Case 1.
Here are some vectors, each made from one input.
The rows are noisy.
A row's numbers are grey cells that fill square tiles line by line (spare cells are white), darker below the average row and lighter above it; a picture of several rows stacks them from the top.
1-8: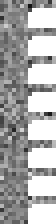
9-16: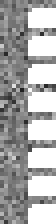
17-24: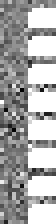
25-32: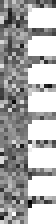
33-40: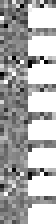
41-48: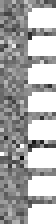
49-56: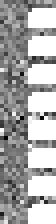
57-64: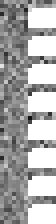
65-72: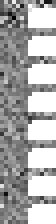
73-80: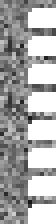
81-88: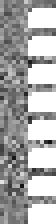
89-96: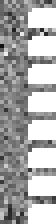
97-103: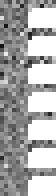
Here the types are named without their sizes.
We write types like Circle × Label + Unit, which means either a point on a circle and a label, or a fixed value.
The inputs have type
Bool × Bool × Bool + Circle + Unit.
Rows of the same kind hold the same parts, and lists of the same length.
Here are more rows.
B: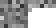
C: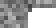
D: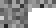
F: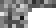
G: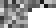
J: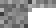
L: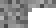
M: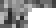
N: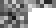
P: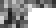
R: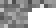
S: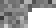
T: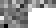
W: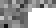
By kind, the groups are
B, C, D, L, T, W
F, M, P
G, J, N, R, S

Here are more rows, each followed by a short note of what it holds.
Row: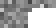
three true/false values
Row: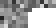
three true/false values
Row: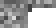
a point on a circle
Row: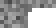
a point on a circle
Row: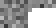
a point on a circle
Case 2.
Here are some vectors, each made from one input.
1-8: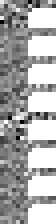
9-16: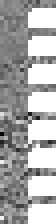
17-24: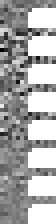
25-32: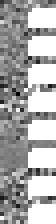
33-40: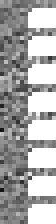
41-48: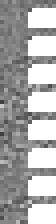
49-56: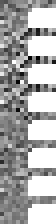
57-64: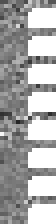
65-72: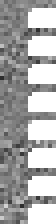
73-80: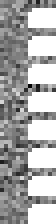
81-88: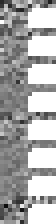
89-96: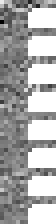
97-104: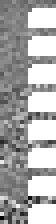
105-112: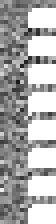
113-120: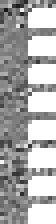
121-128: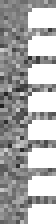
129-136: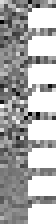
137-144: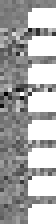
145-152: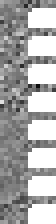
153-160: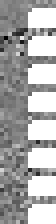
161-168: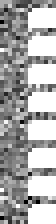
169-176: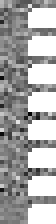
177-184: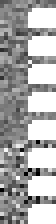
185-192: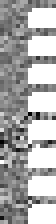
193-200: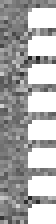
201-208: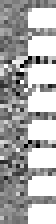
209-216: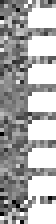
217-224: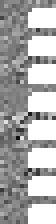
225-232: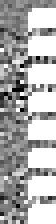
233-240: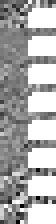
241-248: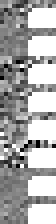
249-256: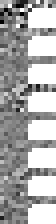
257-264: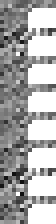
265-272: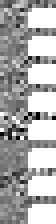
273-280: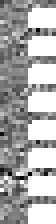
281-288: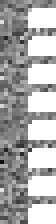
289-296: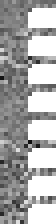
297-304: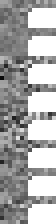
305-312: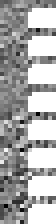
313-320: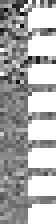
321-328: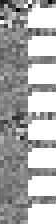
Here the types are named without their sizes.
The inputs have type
(Bool × Bool × Bool × Bool + Unit) × Line.
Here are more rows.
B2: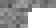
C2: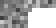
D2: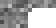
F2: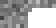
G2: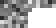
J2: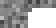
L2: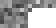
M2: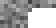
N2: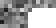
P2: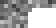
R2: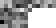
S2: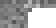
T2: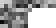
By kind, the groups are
B2, C2, D2, F2, G2, J2, L2, M2, N2, P2, R2, S2
T2

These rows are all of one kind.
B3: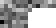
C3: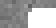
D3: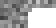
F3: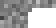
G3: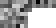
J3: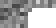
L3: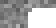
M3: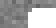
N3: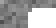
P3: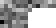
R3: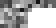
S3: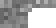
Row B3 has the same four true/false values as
C3, D3, N3 and P3.
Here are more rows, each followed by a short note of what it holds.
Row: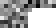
a point on a line
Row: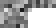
a point on a line
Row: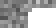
a point on a line and four true/false values
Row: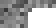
a point on a line and four true/false values
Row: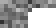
a point on a line and four true/false values
